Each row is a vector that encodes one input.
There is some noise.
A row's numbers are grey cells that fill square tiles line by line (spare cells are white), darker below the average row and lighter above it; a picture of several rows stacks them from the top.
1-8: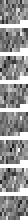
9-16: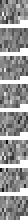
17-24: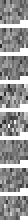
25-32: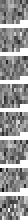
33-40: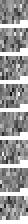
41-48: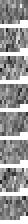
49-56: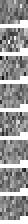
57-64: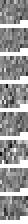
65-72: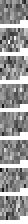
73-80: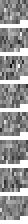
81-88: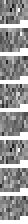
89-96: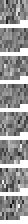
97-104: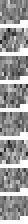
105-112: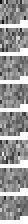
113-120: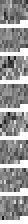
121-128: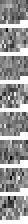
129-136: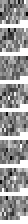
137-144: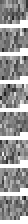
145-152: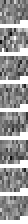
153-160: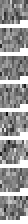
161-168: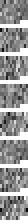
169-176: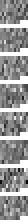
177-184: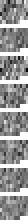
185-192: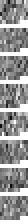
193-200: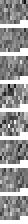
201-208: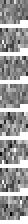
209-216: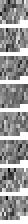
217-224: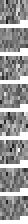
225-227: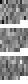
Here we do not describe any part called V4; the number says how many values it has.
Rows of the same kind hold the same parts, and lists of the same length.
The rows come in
4 kinds.
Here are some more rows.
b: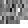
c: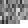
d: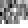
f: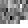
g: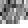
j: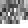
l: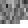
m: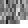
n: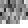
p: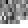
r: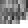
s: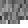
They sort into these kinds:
b, c, m, p
d, g, j, n
f, l, r
s

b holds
a point on a 6-point line.
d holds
one of 6 labels.
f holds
a point on an 8-point line and a value of V4.
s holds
a point on an 8-point line and a point on a 9-point line.
